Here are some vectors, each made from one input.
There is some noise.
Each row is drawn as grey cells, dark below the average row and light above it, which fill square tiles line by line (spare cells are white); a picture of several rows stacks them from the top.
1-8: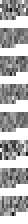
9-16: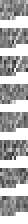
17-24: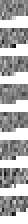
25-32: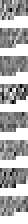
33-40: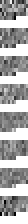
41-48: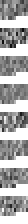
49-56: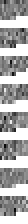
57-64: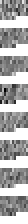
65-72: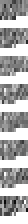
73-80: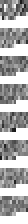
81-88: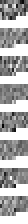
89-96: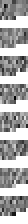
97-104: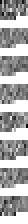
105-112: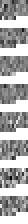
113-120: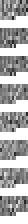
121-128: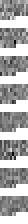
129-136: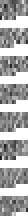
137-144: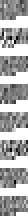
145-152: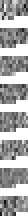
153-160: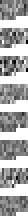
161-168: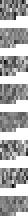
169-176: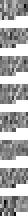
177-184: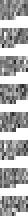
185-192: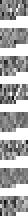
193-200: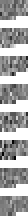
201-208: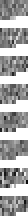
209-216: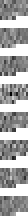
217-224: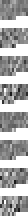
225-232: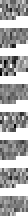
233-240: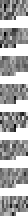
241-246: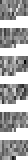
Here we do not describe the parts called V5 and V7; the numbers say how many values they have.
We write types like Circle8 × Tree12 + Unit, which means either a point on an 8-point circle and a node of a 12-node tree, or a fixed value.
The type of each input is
Line6 + List2(V5) × V7 + Tree10 × Tree10 × Tree10.
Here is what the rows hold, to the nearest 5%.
About 15% of them hold a point on a 6-point line. About 30% of them hold a node of each of three 10-node trees. The rest hold a value of V7, together with a list of up to two values of V5.
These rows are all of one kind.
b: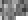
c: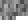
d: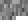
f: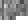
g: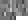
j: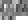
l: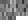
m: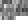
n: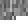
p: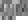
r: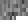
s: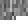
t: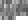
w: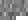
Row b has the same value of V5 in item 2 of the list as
l, n, p and s.
